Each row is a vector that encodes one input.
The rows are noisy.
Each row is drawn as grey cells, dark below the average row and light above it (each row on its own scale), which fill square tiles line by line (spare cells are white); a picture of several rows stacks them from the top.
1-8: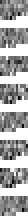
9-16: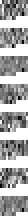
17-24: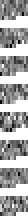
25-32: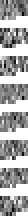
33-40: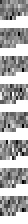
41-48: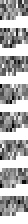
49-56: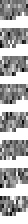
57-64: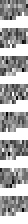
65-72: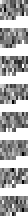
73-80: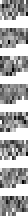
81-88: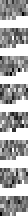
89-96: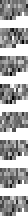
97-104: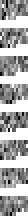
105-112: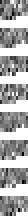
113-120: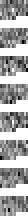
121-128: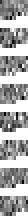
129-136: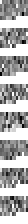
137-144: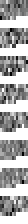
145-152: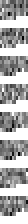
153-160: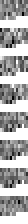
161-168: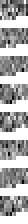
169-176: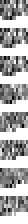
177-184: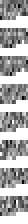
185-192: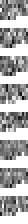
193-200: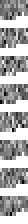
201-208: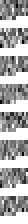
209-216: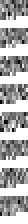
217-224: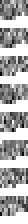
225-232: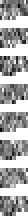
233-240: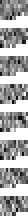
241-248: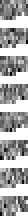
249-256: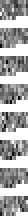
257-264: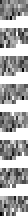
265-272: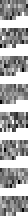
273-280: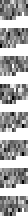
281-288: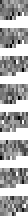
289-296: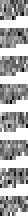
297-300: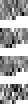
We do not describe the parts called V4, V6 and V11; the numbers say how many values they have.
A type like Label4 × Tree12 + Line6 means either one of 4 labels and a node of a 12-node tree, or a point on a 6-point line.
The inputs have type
Bool × Bool × Bool + Label9 × Tree12 × V4 × V6 × V11.
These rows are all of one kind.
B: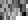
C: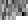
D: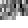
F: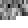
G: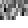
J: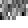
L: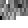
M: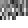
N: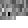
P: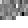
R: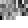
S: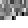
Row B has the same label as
C, F, M and N.
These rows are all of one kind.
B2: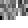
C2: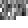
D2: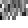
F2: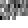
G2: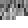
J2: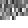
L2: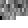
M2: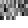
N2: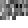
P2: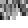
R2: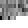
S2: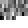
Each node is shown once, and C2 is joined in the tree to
P2.
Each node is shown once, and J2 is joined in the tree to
G2 and M2.
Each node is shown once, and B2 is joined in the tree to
D2 and F2.
